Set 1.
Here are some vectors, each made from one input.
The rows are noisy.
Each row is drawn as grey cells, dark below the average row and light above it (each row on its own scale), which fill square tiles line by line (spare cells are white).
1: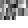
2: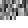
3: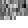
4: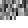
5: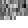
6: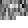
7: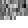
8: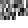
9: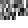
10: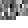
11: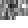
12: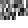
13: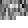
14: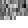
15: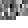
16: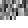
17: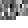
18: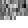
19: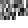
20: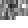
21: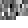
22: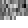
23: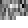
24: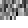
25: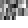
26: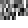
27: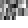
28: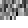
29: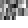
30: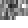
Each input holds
a point on a 7-point line.
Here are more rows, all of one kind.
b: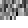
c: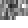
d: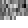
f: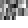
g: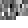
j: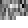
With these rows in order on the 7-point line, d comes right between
b and j.
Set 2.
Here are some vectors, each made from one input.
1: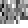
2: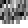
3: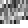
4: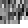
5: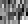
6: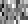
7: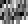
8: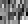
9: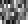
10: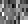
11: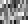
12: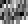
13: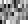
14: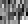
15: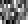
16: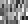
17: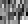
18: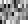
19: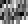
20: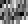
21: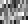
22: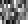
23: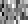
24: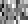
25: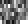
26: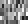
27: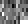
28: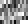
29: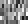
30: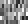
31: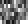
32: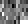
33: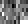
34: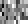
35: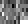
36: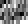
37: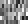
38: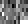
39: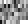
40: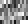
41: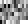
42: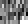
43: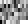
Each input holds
three true/false values.
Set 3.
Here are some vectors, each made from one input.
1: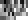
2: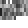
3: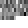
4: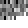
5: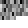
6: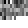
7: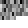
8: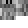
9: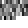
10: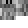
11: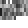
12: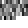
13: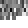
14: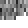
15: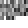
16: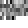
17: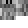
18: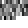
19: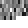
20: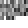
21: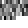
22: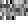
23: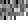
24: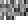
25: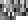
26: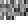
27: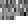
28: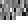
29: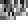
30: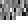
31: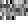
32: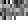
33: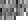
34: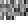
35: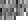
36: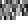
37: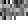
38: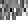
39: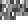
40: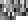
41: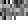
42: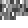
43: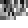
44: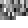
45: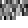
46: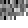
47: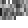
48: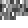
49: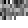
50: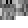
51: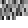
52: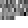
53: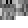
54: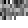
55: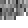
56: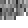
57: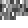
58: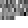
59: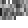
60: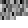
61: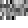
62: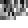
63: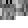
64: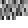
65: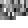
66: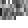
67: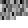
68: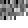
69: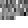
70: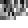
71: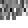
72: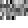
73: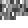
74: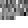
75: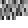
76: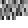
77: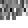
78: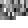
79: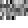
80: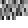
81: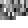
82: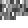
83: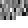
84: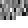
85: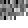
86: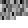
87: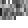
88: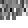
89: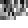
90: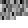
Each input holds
four true/false values.
